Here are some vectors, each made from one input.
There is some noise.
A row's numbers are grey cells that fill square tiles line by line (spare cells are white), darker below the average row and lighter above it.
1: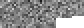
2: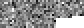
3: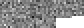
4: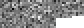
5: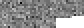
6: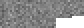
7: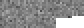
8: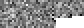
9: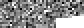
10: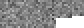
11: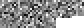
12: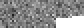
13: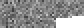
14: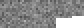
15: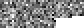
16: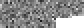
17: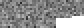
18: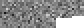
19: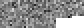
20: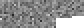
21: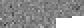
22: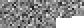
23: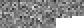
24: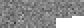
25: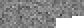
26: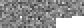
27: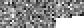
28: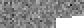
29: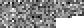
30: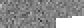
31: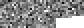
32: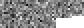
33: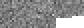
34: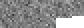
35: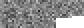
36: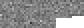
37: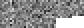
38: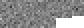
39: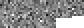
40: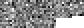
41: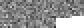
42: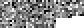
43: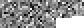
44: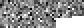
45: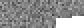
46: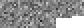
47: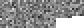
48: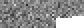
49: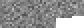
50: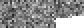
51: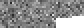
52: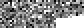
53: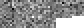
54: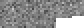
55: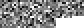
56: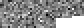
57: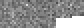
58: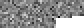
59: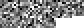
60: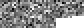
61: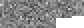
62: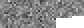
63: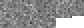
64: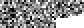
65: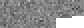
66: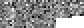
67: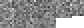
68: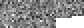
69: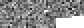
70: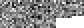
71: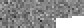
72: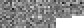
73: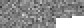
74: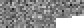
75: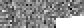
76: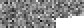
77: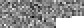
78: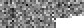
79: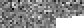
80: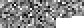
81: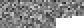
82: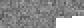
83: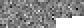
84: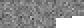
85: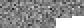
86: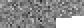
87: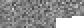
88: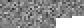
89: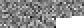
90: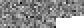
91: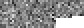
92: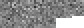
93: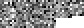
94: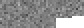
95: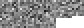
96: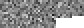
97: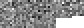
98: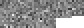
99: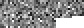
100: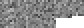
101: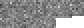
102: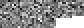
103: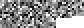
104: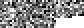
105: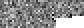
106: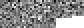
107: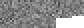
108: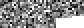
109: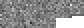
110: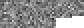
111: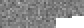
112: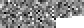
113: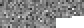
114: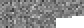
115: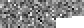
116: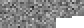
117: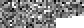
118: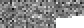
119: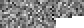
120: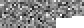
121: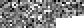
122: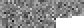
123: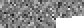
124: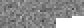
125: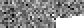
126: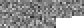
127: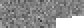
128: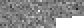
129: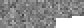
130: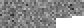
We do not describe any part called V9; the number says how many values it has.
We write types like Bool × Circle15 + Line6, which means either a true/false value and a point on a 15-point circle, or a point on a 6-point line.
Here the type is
Line5 + (Tree8 + Unit) × V9.
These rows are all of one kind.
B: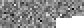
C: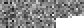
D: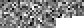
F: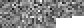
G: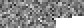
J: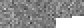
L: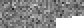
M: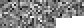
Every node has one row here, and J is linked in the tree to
D.
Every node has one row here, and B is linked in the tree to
C and F.
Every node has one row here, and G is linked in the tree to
L.
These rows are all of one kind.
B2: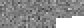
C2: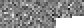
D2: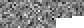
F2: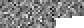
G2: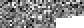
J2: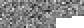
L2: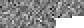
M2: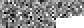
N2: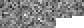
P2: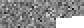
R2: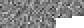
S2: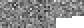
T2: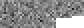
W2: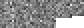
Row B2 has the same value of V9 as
F2, G2, L2 and R2.
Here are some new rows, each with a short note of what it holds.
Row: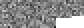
a point on a 5-point line
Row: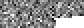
a value of V9
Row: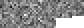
a node of an 8-node tree and a value of V9
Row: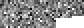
a point on a 5-point line
